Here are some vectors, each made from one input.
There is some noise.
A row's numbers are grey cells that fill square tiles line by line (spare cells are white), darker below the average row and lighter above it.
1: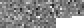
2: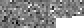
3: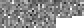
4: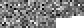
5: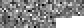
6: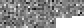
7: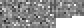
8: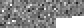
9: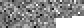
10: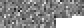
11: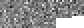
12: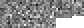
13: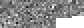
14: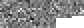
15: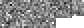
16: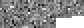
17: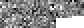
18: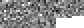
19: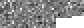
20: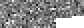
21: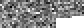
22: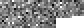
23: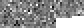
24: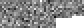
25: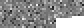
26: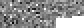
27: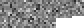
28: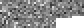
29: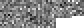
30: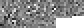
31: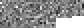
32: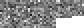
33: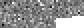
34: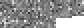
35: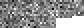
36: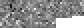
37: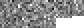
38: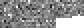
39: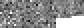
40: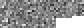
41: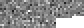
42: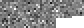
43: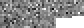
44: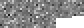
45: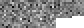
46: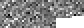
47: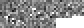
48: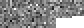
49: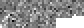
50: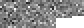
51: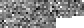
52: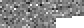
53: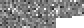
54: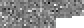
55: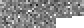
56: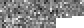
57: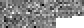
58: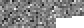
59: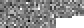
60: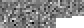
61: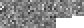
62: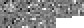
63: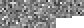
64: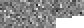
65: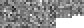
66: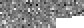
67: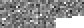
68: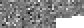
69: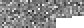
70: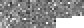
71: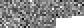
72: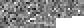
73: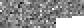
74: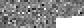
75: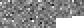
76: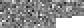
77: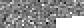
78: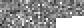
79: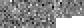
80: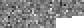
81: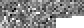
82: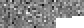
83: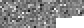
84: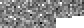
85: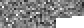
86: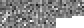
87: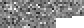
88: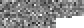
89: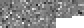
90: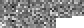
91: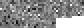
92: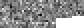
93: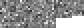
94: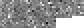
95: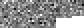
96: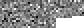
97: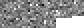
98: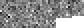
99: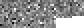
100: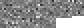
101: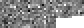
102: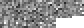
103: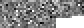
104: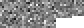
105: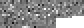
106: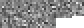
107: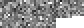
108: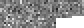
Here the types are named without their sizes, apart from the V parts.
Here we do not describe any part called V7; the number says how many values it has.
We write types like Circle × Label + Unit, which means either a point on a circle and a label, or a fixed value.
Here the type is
(Bool × Bool × Bool + Unit) × Line × V7.
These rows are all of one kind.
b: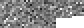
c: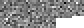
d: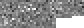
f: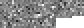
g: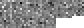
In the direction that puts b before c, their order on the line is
g, f, d, b, c.
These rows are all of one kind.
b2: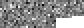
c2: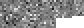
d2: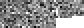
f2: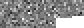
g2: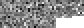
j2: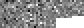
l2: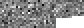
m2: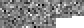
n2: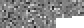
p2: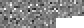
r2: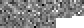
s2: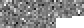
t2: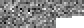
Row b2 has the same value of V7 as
m2 and t2.
